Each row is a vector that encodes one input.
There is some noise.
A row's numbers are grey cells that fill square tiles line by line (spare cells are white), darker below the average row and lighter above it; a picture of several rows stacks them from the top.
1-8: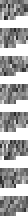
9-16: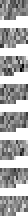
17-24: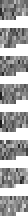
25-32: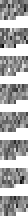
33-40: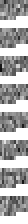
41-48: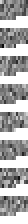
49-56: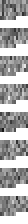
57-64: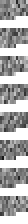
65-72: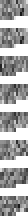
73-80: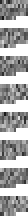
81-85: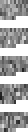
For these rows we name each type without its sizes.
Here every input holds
a point on a circle.
